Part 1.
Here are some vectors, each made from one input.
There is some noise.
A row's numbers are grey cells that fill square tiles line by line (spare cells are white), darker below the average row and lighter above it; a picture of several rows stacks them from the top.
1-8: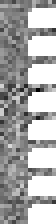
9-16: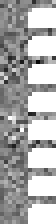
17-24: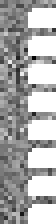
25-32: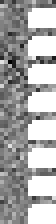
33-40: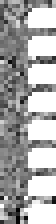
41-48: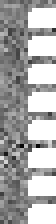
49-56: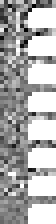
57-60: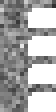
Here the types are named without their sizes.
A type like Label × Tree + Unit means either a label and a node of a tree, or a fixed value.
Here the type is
Tree.
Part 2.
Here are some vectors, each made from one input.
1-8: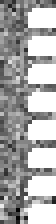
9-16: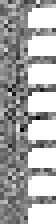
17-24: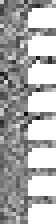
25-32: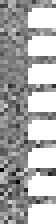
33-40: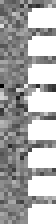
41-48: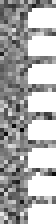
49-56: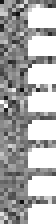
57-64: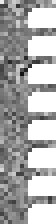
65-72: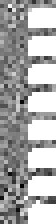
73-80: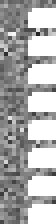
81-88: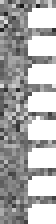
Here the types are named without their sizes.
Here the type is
Tree.
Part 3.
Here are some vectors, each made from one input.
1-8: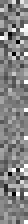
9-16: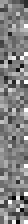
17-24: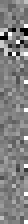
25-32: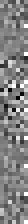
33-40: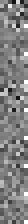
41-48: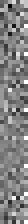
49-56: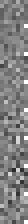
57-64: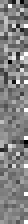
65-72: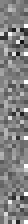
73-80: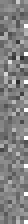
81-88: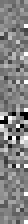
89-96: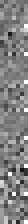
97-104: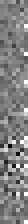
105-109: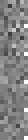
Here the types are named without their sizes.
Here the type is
Line × Line.
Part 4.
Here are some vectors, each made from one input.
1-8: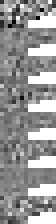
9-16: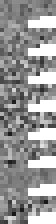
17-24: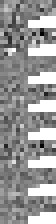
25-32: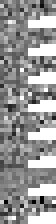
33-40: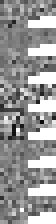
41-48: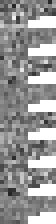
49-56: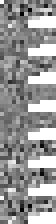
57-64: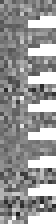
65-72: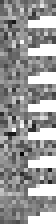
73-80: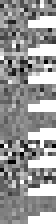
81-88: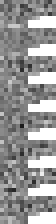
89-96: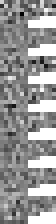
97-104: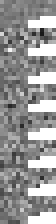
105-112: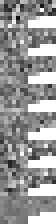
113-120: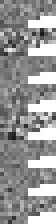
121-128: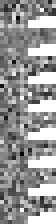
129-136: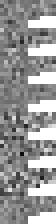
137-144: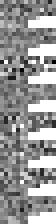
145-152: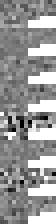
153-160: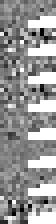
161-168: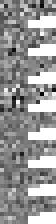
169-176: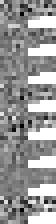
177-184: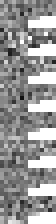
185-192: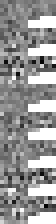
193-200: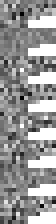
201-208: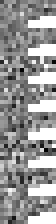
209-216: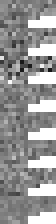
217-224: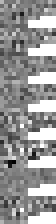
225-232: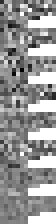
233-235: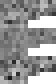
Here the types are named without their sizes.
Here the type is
Circle + Unit.
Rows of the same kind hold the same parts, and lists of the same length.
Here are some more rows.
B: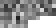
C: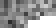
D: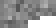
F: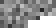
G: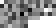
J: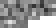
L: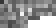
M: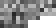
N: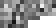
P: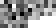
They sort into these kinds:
B, D, F, G, J, L, M, N
C, P

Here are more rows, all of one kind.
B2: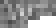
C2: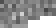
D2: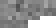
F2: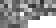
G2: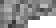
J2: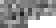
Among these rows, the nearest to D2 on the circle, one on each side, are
F2 and G2.
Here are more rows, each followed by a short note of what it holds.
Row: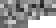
a point on a circle
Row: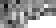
a fixed value
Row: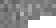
a point on a circle
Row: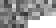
a fixed value
